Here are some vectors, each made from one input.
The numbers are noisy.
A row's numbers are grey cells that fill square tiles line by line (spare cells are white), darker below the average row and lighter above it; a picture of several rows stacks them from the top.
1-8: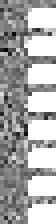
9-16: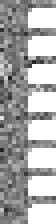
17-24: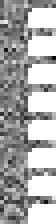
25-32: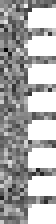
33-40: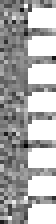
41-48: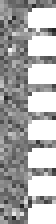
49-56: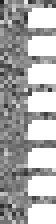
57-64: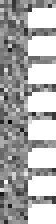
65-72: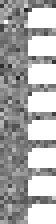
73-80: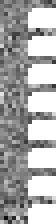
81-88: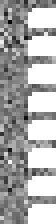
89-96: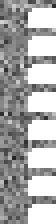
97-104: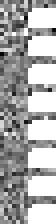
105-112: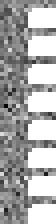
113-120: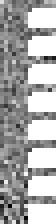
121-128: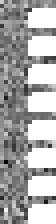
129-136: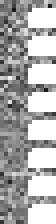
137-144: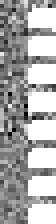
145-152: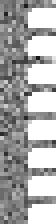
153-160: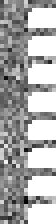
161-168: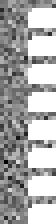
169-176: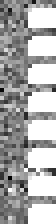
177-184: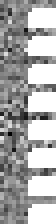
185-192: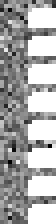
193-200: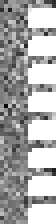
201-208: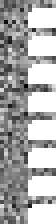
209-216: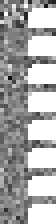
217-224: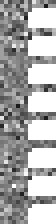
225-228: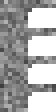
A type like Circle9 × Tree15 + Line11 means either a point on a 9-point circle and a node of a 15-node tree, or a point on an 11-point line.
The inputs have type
Bool × Bool × Bool × Bool × Bool × Line16 + Line7.
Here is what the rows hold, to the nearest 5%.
About 15% of them hold a point on a 7-point line. The rest hold a point on a 16-point line and five true/false values.
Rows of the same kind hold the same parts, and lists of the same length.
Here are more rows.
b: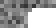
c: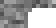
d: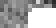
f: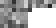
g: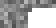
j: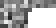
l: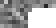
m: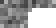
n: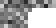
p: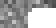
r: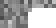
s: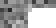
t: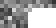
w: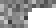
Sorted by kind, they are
b, c, d, g, j, l, m, n, p, r, s, t, w
f

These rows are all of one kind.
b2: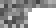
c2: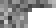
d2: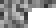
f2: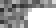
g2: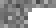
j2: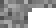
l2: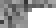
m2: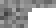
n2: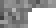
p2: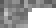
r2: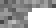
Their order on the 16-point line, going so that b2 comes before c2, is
b2, g2, m2, d2, n2, c2, l2, j2, p2, f2, r2.
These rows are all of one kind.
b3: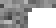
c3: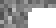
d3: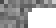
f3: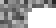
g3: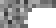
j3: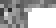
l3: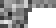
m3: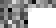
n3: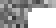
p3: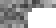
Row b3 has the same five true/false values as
d3, l3, n3 and p3.
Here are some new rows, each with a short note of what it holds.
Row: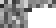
a point on a 7-point line
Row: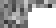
a point on a 7-point line
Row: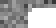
a point on a 16-point line and five true/false values
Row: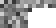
a point on a 7-point line
